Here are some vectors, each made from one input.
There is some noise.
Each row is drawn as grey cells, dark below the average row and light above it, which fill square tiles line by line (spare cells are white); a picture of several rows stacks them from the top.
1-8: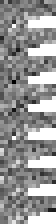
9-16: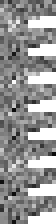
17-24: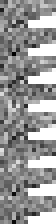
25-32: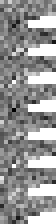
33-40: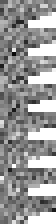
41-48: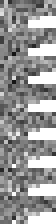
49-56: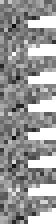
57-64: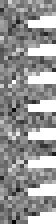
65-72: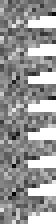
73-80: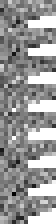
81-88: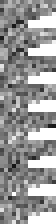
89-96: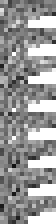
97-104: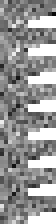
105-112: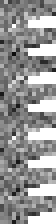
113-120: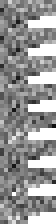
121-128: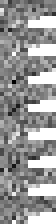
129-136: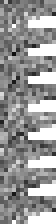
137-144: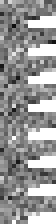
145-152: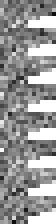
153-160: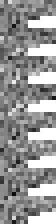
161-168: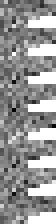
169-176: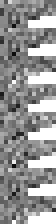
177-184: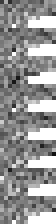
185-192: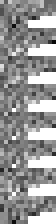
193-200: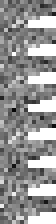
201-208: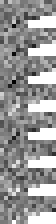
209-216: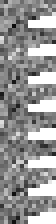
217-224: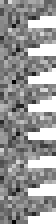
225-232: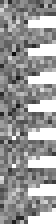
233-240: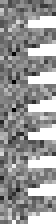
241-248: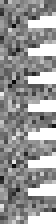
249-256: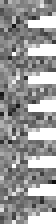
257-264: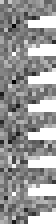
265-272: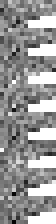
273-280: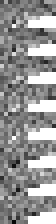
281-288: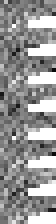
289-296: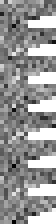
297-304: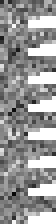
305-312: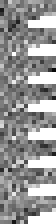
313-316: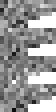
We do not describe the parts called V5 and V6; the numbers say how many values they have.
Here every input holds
a true/false value and a value of V6, together with either a point on a 9-point line, or a value of V5.
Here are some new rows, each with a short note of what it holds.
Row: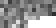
a point on a 9-point line, a true/false value and a value of V6
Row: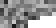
a true/false value, a value of V5 and a value of V6
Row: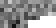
a point on a 9-point line, a true/false value and a value of V6
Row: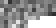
a point on a 9-point line, a true/false value and a value of V6
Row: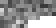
a point on a 9-point line, a true/false value and a value of V6
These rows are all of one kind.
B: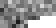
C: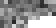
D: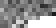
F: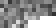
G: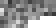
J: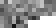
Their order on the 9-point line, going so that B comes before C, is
G, B, J, F, D, C.
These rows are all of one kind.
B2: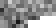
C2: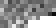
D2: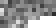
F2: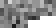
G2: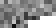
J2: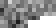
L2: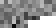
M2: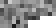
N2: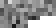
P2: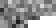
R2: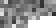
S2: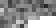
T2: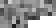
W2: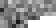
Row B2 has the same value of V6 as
J2, P2 and W2.
